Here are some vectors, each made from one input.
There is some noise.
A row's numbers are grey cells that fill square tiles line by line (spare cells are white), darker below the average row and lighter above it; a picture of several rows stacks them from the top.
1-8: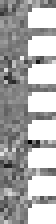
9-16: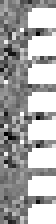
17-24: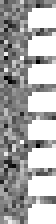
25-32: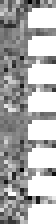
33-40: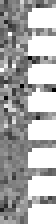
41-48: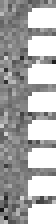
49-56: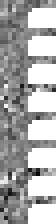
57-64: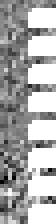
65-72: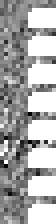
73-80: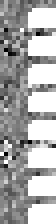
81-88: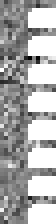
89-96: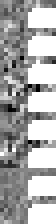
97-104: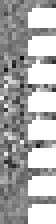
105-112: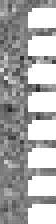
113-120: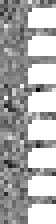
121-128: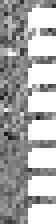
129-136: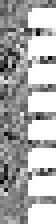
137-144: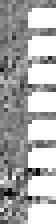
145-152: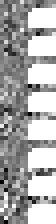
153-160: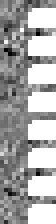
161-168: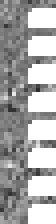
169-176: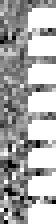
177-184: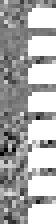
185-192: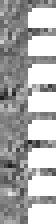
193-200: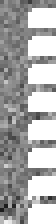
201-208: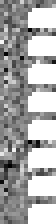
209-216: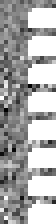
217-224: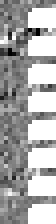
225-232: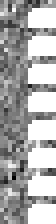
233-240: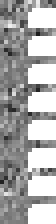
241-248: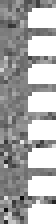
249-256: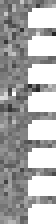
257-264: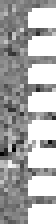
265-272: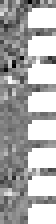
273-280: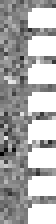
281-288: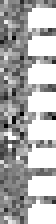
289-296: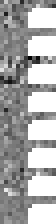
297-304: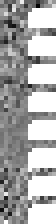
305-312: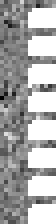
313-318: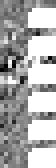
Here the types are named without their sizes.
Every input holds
a list of points on a line.
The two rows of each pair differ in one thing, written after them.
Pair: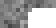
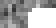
the place on the line in item 2 of the list
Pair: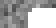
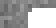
the place on the line in item 2 of the list
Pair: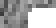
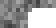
the place on the line in item 1 of the list
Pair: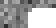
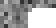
the place on the line in item 1 of the list
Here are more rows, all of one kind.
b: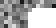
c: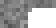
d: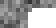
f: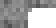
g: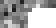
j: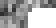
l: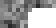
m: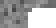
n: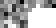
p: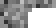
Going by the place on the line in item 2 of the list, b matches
f, l and m.
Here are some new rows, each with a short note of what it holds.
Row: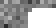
a list of two items
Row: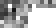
the empty list
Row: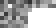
the empty list
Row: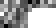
a list of two items
